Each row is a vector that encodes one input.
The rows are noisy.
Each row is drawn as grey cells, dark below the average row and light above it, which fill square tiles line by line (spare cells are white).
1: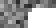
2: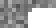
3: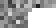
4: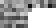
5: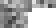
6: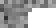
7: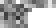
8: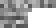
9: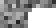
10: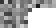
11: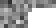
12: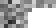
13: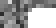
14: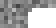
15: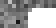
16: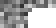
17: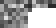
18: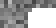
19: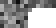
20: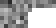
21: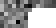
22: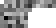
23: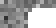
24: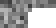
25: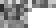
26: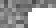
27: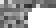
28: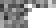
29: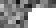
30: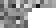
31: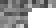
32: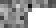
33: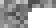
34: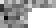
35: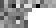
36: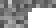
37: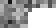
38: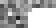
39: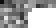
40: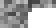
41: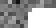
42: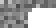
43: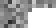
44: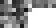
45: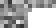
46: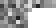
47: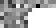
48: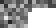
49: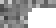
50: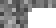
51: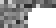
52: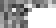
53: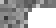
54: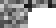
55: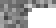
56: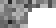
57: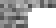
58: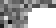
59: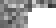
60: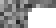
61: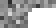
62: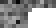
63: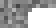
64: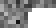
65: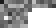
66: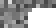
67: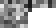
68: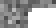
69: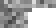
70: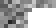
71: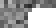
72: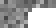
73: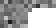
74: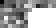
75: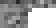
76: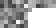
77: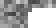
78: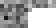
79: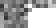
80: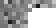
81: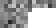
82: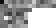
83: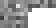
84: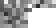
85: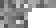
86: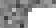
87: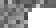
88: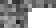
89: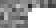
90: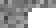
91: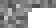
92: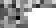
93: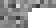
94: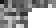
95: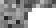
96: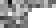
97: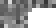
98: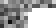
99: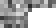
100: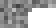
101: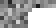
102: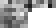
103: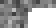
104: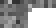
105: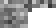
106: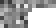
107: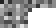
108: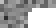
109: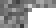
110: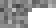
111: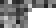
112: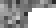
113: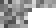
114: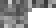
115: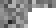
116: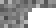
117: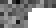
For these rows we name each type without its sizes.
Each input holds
either three true/false values, or a list of points on a line.
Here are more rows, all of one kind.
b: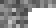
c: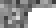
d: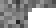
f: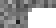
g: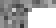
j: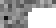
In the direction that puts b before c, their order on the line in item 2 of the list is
b, f, j, g, c, d.
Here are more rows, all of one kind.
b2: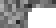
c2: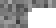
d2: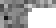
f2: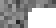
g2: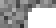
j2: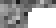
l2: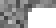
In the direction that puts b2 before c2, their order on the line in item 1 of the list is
g2, l2, b2, f2, c2, j2, d2.
